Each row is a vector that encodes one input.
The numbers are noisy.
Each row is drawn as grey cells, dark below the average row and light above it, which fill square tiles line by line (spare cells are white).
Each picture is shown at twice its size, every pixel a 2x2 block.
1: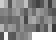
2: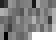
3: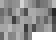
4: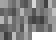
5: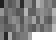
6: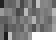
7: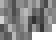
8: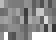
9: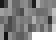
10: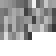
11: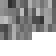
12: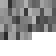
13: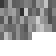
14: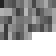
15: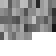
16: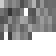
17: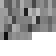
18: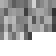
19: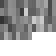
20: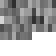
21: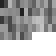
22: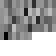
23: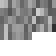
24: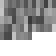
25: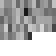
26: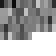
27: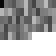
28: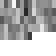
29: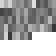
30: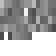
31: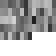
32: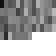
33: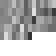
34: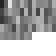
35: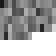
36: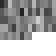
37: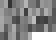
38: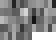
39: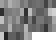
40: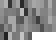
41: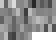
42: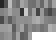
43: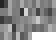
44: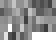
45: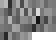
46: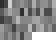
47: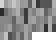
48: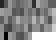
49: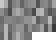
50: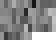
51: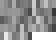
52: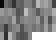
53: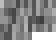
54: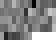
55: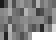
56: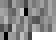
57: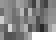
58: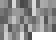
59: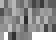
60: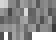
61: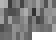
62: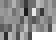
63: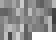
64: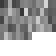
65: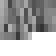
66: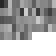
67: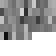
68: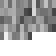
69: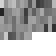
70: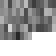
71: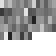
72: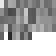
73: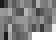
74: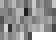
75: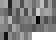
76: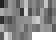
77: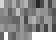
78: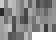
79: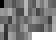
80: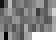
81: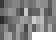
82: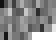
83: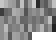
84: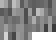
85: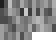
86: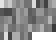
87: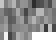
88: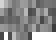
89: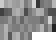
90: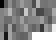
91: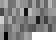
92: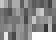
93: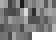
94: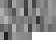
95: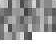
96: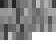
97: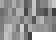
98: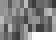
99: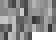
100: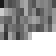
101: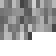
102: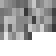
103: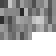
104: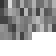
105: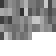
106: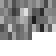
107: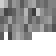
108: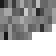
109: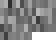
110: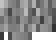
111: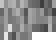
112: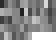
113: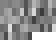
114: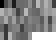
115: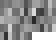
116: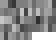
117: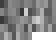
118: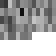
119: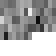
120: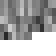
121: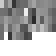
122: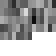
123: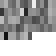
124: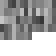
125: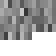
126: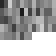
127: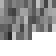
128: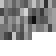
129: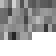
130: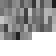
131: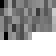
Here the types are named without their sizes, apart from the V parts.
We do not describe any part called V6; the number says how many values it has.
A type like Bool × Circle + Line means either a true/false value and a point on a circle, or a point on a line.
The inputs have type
Bool × (Tree + Unit) × V6.
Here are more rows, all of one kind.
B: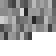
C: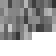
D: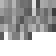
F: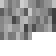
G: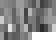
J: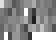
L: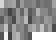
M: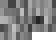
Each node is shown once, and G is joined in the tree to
C and M.
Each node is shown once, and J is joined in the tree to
L.
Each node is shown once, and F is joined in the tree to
M.
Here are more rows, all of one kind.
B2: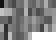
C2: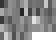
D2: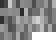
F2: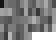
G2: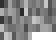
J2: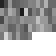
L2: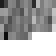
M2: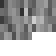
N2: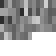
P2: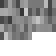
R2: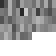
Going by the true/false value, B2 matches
F2 and L2.
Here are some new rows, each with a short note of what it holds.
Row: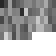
a true/false value and a value of V6
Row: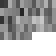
a true/false value and a value of V6
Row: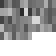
a true/false value and a value of V6
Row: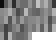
a true/false value and a value of V6
